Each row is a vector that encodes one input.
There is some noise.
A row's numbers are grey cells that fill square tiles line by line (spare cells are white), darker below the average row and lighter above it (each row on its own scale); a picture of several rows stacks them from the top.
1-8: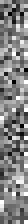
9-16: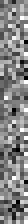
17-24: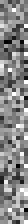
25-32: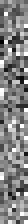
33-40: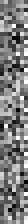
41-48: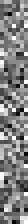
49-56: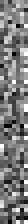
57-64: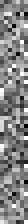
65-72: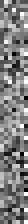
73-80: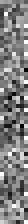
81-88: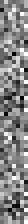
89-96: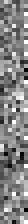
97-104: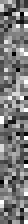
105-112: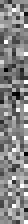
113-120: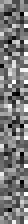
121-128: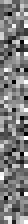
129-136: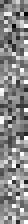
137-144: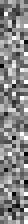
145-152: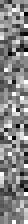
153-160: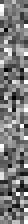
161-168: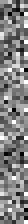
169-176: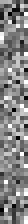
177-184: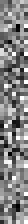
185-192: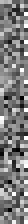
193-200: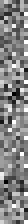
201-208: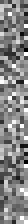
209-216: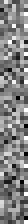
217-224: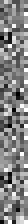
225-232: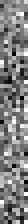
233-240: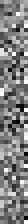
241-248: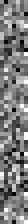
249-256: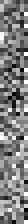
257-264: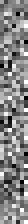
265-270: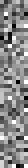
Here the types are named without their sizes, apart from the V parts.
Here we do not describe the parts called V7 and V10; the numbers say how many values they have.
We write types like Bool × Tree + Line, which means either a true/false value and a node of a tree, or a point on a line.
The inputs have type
Bool × V7 + Label × Line + V10.
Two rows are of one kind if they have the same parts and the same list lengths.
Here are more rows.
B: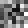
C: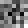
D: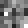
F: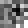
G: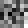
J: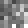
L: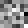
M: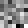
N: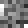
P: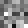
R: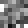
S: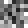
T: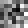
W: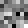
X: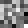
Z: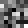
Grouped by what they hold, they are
B, C, D, F, G, P, T, W
J, L, M, S
N, R, X, Z

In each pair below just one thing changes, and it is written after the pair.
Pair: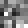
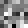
the place on the line
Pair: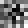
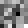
the label
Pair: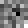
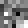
the place on the line
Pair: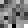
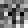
the place on the line
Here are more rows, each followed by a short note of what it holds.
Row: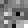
a label and a point on a line
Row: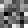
a true/false value and a value of V7
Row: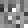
a value of V10
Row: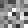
a value of V10
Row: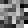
a true/false value and a value of V7
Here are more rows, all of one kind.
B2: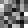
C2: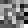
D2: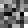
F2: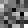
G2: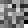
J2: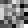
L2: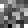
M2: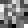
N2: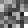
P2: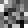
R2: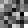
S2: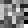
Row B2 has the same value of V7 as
F2, R2 and S2.
